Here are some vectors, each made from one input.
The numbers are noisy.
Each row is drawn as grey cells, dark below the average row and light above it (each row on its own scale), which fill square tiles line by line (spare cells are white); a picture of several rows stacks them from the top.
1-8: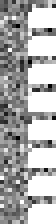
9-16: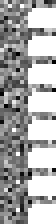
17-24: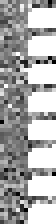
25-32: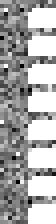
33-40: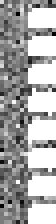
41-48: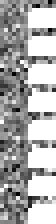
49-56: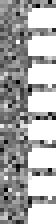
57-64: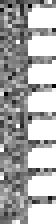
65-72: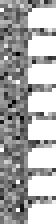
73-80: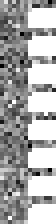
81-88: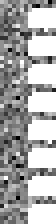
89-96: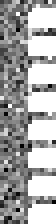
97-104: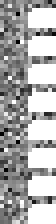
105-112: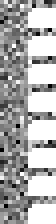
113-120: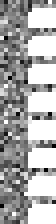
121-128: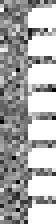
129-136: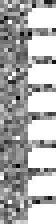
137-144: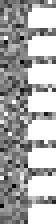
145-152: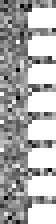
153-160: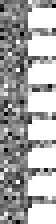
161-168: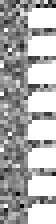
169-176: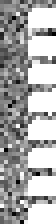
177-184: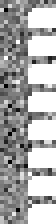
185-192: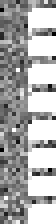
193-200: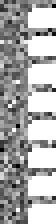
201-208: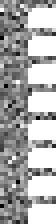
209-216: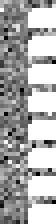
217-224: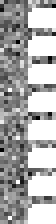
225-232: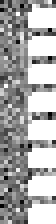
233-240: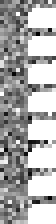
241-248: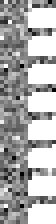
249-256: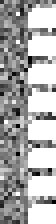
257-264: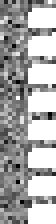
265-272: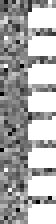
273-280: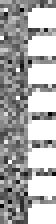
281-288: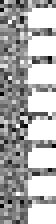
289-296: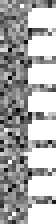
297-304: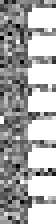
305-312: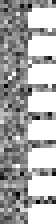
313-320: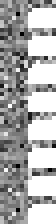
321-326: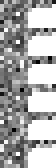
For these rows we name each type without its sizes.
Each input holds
either a point on a circle and four true/false values, or a fixed value.
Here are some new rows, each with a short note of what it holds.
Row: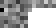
a point on a circle and four true/false values
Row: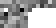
a fixed value
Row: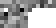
a fixed value
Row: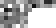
a point on a circle and four true/false values
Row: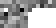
a fixed value
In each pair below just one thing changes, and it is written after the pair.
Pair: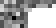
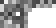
one of the four true/false values
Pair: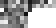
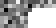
one of the four true/false values
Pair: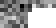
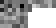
one of the four true/false values
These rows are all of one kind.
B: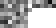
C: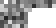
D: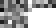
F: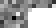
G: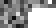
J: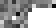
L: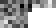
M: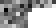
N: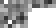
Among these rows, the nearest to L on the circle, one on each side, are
G and J.
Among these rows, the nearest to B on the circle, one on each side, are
D and N.
